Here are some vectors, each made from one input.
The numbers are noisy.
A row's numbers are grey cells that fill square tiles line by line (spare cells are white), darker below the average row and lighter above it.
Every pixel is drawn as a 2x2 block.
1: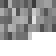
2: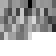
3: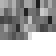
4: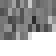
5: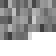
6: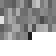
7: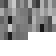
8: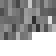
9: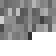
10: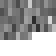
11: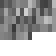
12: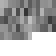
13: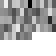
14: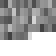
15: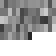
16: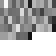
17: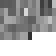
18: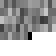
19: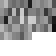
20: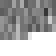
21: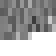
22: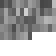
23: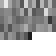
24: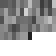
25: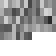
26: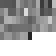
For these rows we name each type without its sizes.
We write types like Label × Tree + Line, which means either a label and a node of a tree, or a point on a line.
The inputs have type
Circle.
